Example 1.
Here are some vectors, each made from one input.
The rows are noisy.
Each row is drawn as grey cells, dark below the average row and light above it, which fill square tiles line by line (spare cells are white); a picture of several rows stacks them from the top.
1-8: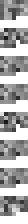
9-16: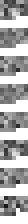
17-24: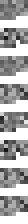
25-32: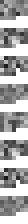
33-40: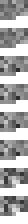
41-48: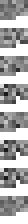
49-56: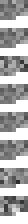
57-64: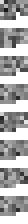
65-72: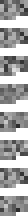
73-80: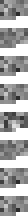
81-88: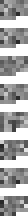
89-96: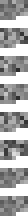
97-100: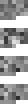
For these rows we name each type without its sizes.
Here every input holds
three true/false values.
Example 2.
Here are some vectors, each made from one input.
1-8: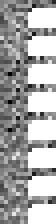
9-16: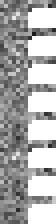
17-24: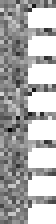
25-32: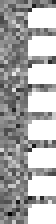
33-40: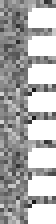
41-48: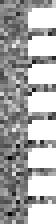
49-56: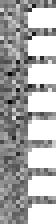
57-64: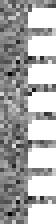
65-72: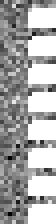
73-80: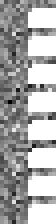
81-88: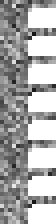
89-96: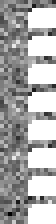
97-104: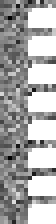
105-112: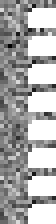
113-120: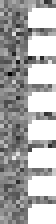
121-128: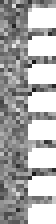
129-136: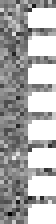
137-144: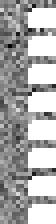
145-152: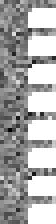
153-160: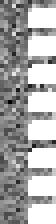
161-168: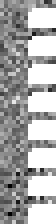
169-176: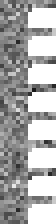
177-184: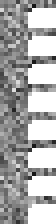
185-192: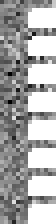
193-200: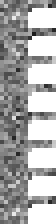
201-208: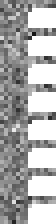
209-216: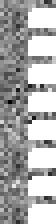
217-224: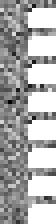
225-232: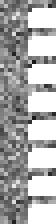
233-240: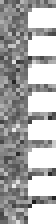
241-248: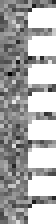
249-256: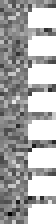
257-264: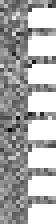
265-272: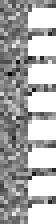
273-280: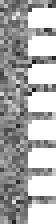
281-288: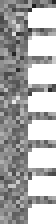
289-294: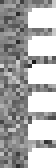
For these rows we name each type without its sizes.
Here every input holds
a point on a line.
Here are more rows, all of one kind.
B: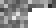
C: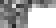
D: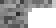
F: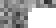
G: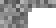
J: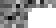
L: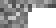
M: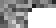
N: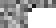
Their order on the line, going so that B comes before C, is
N, M, B, L, G, F, D, C, J.
